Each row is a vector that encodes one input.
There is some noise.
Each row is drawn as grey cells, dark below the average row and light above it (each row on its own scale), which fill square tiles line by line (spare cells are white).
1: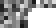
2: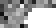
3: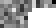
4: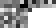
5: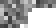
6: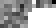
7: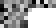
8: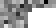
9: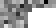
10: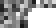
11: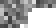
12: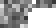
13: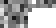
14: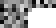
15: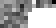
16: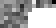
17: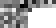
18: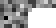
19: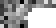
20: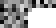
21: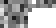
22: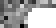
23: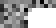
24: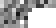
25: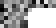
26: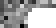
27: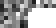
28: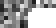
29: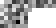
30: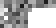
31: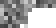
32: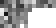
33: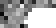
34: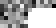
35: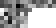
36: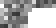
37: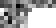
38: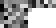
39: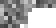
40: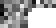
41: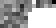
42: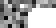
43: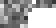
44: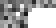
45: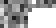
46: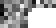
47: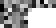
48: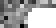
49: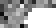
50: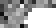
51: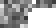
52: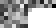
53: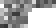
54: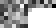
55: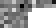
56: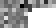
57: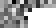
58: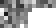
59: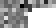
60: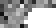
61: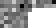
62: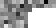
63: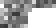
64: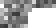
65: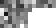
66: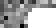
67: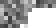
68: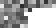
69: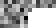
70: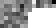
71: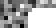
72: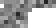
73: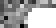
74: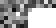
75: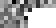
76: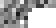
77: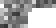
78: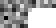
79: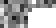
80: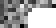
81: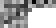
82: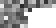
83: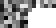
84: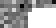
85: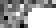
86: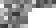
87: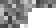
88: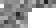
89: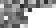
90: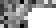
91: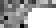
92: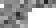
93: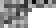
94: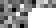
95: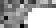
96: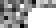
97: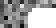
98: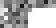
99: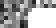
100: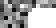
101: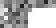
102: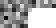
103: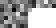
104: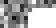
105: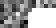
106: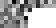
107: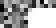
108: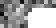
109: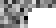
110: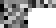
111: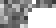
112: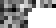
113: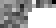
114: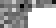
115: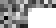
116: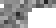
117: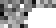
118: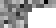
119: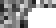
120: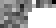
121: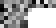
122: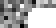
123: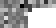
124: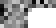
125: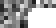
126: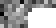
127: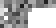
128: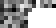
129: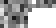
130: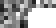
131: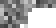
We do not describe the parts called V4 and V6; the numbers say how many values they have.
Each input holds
either one of 7 labels and a node of a 7-node tree, or a value of V4 and a value of V6.
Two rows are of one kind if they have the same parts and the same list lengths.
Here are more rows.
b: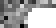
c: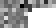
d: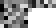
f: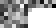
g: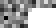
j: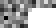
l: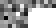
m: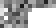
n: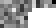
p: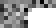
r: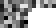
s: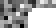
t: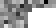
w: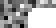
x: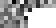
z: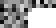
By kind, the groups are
b, d, f, g, j, l, p, r, s, w, z
c, m, n, t, x

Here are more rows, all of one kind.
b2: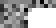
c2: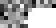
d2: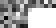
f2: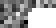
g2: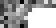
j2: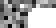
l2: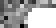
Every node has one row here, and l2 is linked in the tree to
g2 and j2.
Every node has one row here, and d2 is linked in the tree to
c2.
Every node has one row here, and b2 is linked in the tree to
f2.
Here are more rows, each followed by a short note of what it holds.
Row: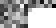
one of 7 labels and a node of a 7-node tree
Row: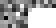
one of 7 labels and a node of a 7-node tree
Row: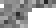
a value of V4 and a value of V6
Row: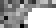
one of 7 labels and a node of a 7-node tree
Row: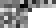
a value of V4 and a value of V6
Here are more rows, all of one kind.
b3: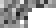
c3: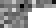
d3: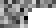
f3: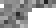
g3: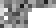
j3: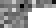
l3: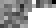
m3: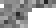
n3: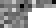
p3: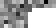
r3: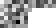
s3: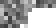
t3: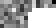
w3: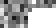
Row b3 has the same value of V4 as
d3, r3 and t3.
